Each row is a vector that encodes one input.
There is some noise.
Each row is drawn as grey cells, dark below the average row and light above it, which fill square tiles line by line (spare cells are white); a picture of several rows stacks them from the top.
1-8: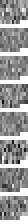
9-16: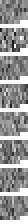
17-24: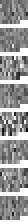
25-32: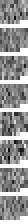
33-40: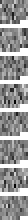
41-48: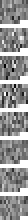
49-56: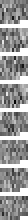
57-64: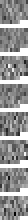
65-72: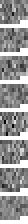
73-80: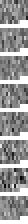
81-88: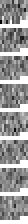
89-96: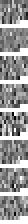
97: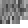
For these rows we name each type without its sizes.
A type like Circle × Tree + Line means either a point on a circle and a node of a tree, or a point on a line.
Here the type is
List(Line).
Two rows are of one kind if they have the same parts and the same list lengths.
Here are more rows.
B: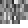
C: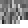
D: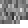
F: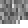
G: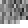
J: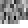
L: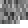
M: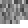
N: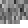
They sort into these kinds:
B, G
C, D, F, L
J
M, N

